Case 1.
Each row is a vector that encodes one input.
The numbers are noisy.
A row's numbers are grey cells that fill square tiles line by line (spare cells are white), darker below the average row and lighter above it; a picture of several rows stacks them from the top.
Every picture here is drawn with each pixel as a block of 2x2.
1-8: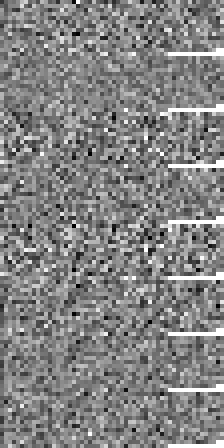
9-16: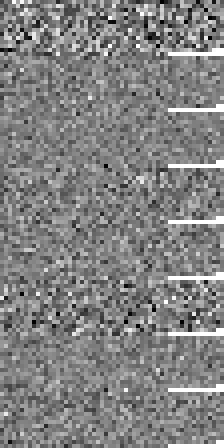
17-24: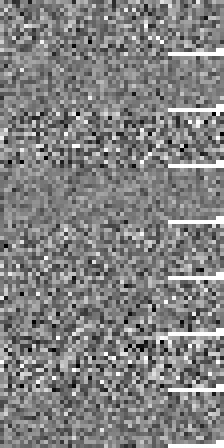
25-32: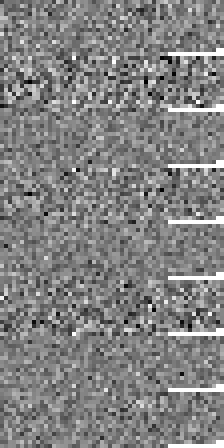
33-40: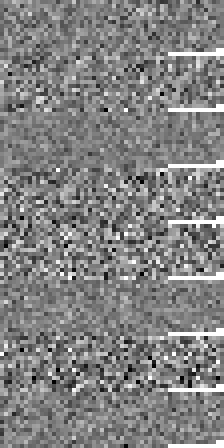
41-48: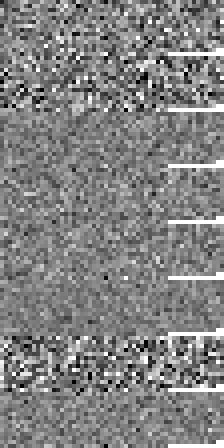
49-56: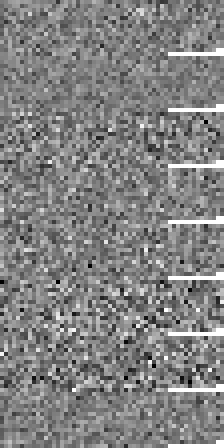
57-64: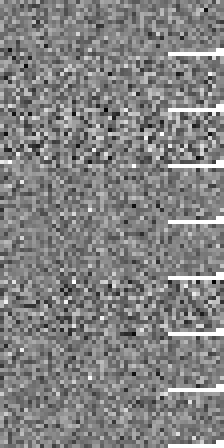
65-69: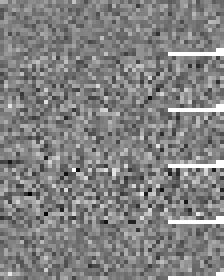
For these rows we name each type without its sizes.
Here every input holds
a list of points on a line.
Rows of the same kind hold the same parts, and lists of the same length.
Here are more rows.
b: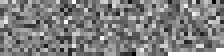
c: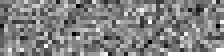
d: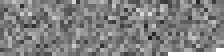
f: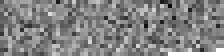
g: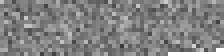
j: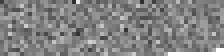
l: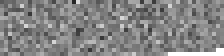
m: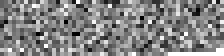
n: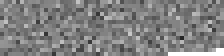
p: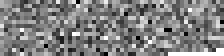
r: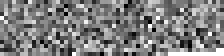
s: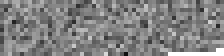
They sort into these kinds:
b, c, d, f, m, p, s
g, j, l, n
r

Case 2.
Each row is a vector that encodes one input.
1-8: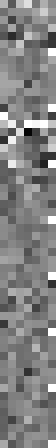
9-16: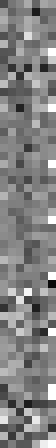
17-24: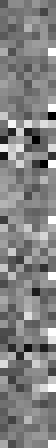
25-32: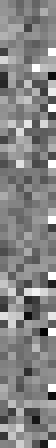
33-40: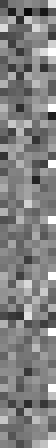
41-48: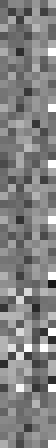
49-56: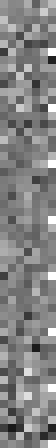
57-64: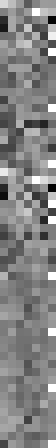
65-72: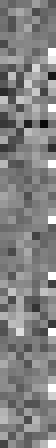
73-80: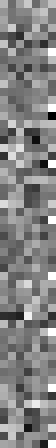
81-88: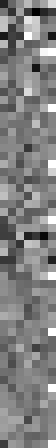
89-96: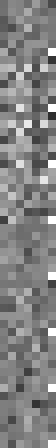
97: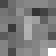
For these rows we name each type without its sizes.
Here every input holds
a list of points on a line.
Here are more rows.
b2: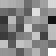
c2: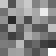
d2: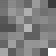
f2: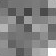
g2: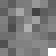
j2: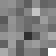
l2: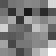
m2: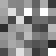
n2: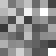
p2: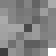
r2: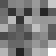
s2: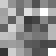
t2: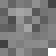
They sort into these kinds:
b2
c2, d2, g2, m2, n2, t2
f2, j2, l2, p2, r2, s2

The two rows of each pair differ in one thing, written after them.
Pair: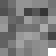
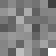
the place on the line in item 2 of the list
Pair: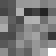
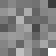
the place on the line in item 2 of the list
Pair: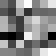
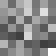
the place on the line in item 2 of the list
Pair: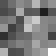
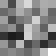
the place on the line in item 1 of the list
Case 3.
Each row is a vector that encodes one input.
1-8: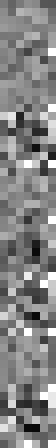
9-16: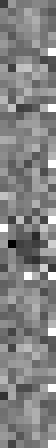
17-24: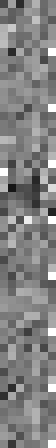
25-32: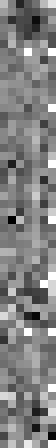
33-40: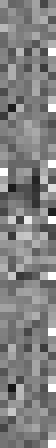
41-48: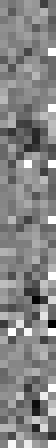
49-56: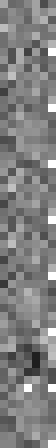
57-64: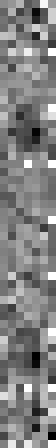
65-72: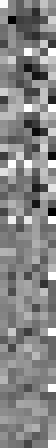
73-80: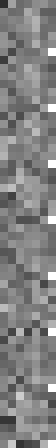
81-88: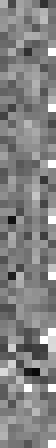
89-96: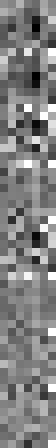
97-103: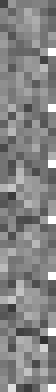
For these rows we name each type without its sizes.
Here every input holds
either a point on a line, or three true/false values.
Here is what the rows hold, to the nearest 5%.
About 25% of them hold a point on a line. The rest hold three true/false values.
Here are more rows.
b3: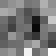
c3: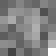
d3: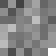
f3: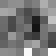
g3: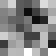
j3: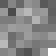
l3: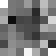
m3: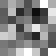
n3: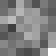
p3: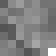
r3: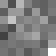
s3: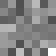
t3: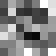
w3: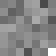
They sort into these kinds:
b3, f3, g3, l3, m3, t3
c3, d3, j3, n3, p3, r3, s3, w3

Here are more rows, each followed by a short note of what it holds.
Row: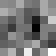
a point on a line
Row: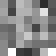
three true/false values
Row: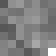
three true/false values
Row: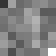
three true/false values
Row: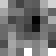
a point on a line
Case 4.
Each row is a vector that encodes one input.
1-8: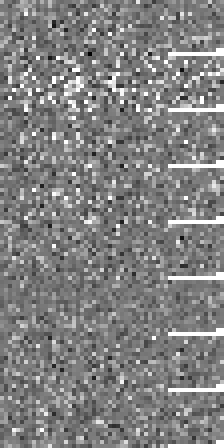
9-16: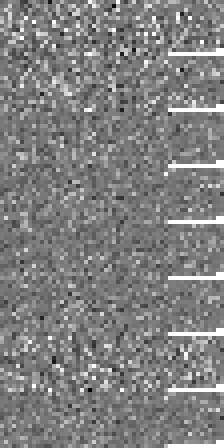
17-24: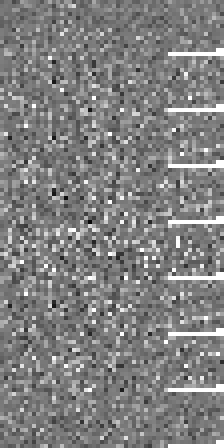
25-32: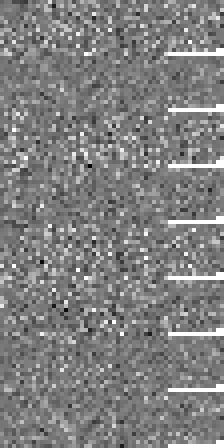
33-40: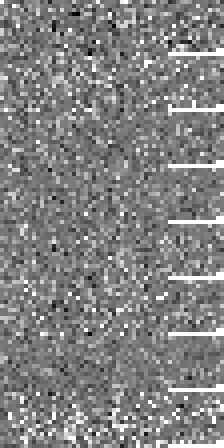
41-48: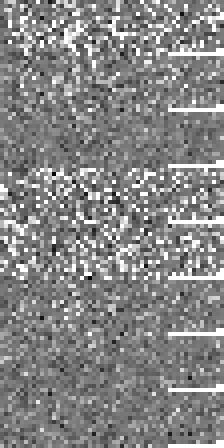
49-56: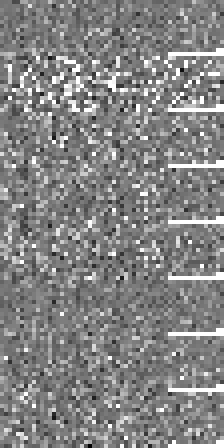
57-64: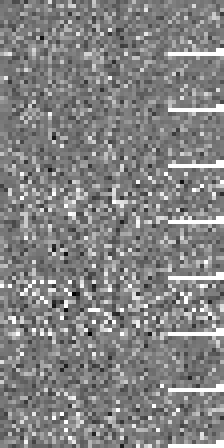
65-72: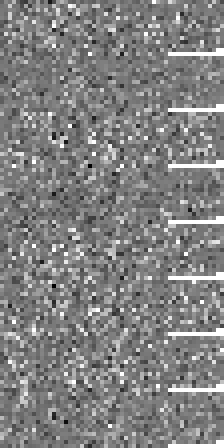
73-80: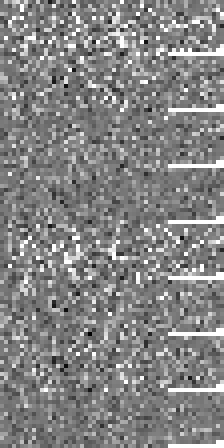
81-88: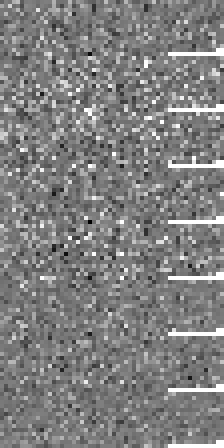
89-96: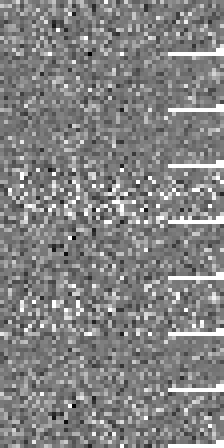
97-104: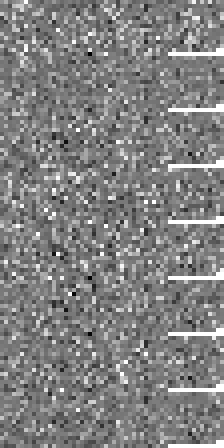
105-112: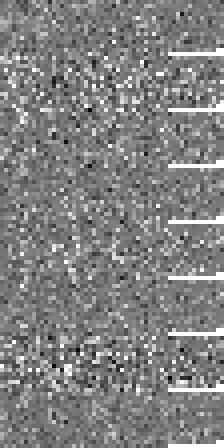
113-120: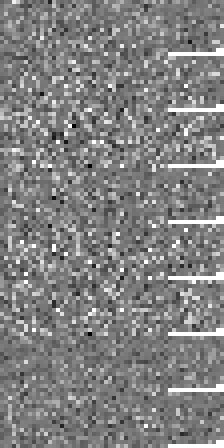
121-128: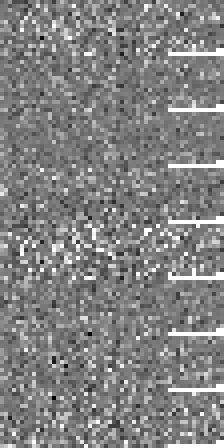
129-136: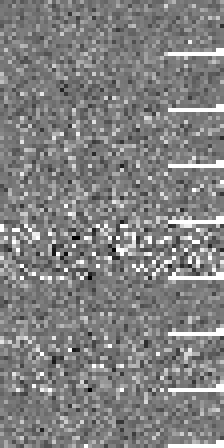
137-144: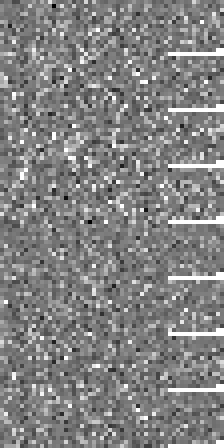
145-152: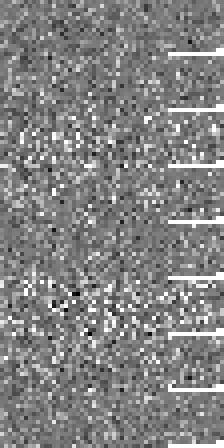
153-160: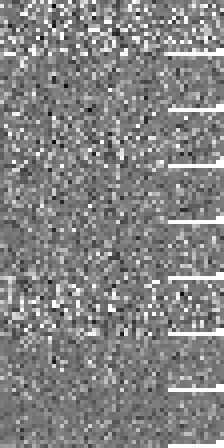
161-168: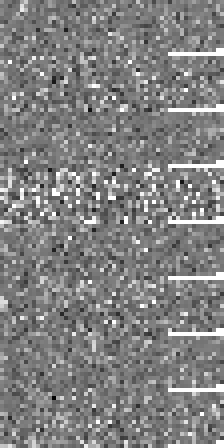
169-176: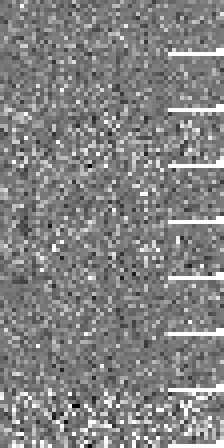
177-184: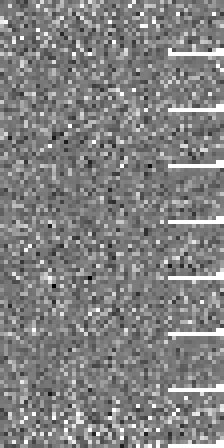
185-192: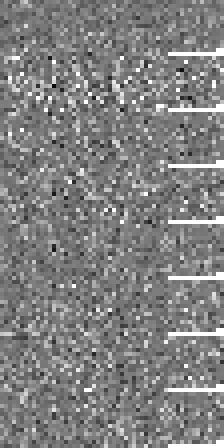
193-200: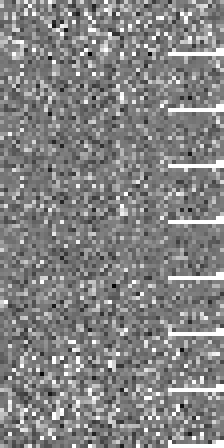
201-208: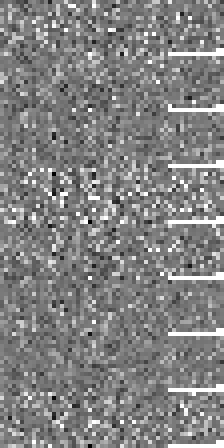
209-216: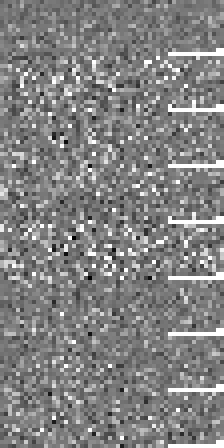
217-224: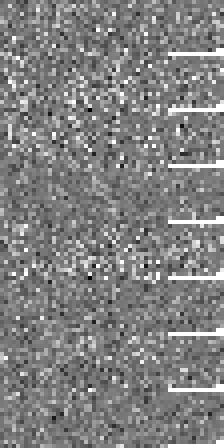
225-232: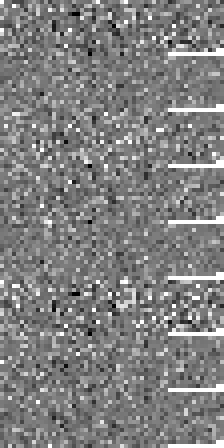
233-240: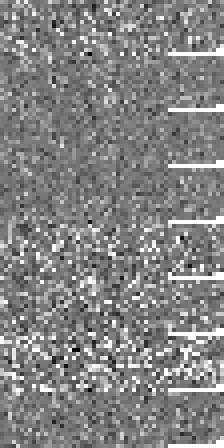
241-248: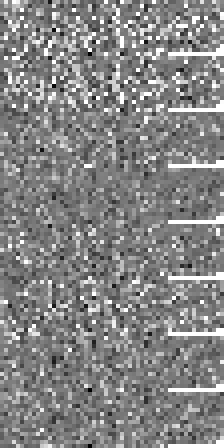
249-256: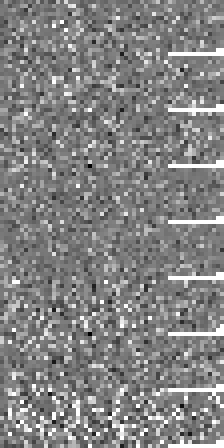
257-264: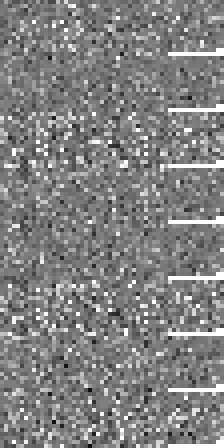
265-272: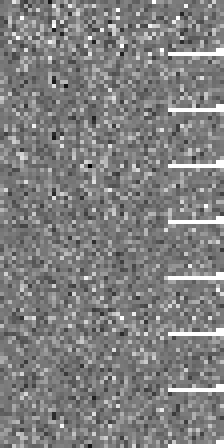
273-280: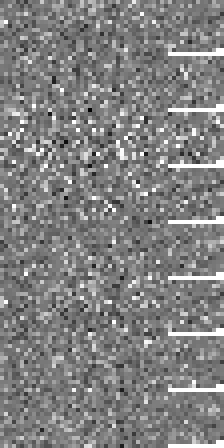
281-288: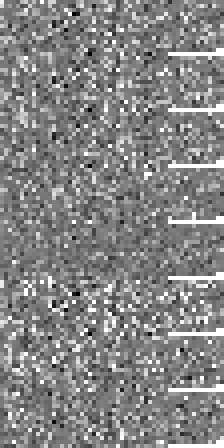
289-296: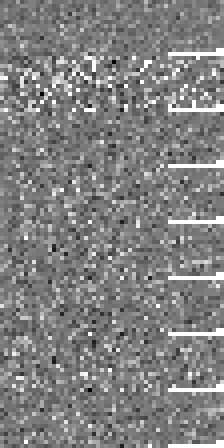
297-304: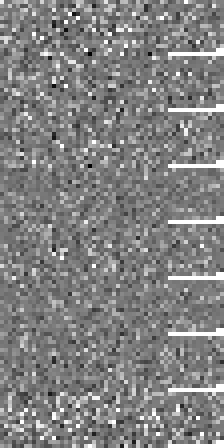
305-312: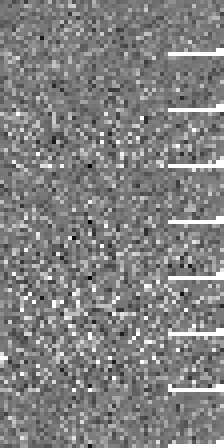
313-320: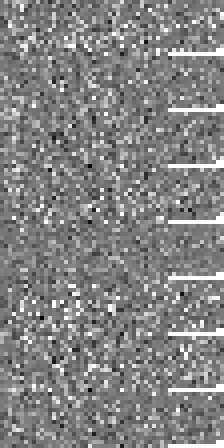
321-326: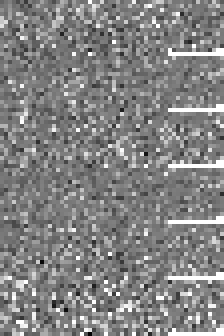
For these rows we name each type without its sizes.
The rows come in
3 kinds.
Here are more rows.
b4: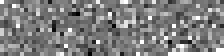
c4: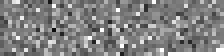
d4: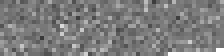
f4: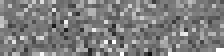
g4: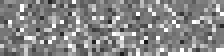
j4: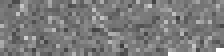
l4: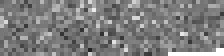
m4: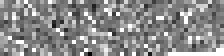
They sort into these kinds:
b4
c4, f4, l4
d4, g4, j4, m4

